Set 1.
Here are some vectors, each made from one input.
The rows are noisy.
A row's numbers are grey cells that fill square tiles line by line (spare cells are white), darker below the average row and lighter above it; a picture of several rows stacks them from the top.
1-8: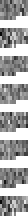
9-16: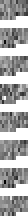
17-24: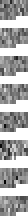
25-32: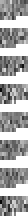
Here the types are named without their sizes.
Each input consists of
either a fixed value, or a point on each of two lines.
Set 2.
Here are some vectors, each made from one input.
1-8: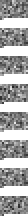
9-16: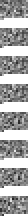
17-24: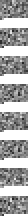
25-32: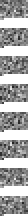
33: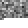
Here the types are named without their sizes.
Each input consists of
a point on a circle.
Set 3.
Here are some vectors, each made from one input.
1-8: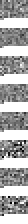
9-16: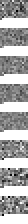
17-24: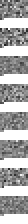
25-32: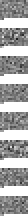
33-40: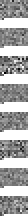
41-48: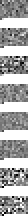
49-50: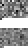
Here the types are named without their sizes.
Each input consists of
four true/false values.
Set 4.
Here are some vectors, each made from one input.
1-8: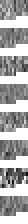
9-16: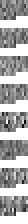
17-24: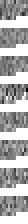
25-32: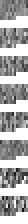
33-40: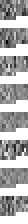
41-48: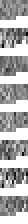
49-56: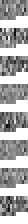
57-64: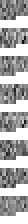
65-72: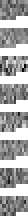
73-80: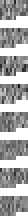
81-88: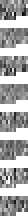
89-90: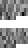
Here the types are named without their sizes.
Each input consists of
a point on a line.
